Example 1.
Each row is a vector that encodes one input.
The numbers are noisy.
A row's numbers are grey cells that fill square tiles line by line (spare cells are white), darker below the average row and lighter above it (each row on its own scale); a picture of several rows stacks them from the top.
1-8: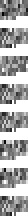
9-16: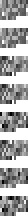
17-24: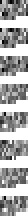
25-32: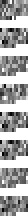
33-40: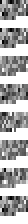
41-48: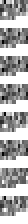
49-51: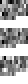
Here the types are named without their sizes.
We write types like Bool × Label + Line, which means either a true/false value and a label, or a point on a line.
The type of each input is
Line.
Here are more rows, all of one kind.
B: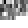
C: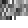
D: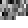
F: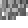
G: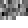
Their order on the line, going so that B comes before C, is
B, F, C, G, D.
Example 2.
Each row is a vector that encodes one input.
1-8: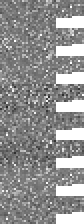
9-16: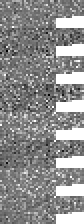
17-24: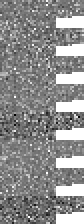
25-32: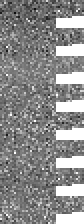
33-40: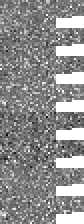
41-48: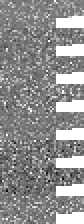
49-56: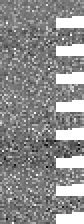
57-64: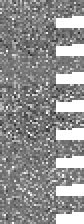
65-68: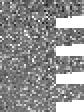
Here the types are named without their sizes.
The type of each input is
Circle.
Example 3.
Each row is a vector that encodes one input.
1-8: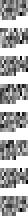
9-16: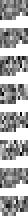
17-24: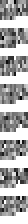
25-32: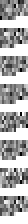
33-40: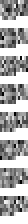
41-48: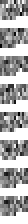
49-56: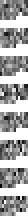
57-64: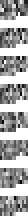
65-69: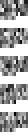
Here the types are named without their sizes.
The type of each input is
Bool × Bool × Bool × Bool.
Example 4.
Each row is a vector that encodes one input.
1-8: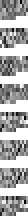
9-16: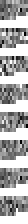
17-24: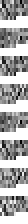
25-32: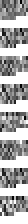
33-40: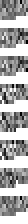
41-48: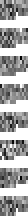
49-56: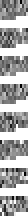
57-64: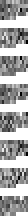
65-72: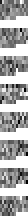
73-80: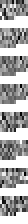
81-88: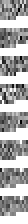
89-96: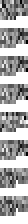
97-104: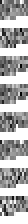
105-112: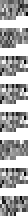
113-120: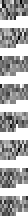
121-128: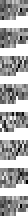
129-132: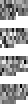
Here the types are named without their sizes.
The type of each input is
Line.
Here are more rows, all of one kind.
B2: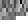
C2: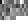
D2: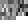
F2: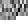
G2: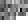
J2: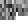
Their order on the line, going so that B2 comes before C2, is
B2, G2, J2, C2, F2, D2.
